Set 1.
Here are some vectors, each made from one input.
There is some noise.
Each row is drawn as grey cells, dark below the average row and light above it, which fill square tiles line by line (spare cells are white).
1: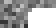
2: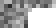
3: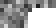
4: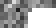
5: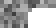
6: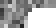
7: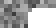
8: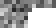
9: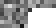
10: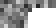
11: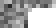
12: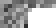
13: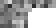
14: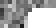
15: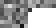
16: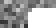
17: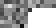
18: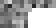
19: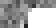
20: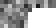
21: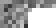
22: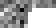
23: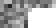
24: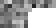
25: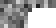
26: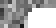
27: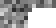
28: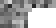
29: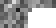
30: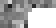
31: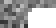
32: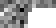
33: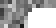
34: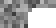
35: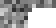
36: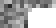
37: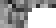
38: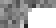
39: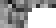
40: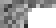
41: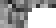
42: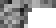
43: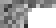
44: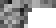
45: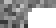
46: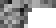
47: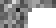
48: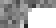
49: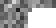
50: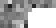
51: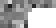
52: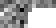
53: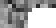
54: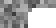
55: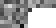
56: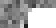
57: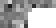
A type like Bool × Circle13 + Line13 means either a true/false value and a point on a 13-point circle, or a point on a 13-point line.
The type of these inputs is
Circle8 + Line7.
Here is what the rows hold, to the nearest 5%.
About 50% of them hold a point on an 8-point circle. The rest hold a point on a 7-point line.
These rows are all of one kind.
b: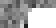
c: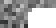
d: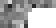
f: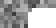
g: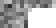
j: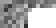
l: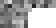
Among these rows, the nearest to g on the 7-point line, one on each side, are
d and j.
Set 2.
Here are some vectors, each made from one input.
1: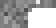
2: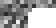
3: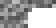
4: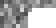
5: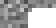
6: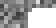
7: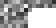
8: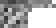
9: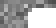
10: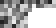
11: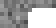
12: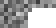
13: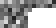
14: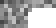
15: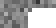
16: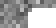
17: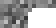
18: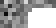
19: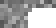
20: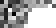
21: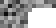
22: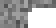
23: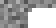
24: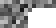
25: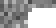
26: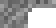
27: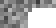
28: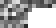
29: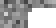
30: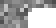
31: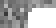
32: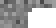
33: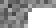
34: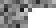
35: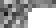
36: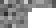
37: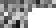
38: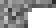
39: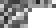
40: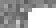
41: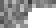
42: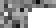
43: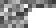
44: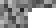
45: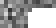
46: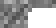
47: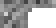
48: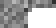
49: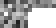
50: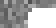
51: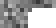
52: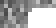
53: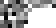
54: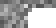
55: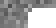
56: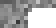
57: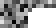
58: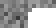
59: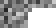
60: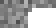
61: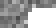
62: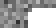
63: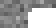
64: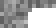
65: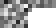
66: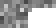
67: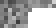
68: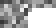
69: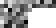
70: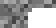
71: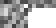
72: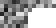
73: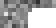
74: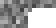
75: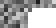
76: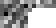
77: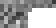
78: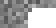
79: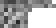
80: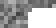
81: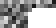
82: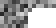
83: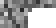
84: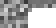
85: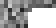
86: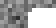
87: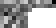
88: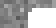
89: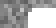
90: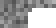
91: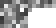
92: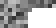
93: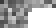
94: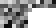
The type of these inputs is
List2(Line6).
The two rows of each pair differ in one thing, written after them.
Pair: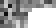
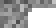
the place on the 6-point line in item 1 of the list
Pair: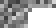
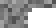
the place on the 6-point line in item 1 of the list
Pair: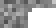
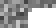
the place on the 6-point line in item 1 of the list
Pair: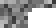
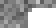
the place on the 6-point line in item 1 of the list
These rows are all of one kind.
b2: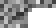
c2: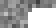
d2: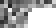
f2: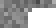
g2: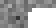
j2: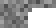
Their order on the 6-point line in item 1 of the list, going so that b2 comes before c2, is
b2, g2, d2, f2, c2, j2.
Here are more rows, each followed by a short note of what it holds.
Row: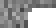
a list of one item
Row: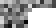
the empty list
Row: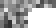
the empty list
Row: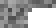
a list of two items
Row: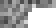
a list of two items
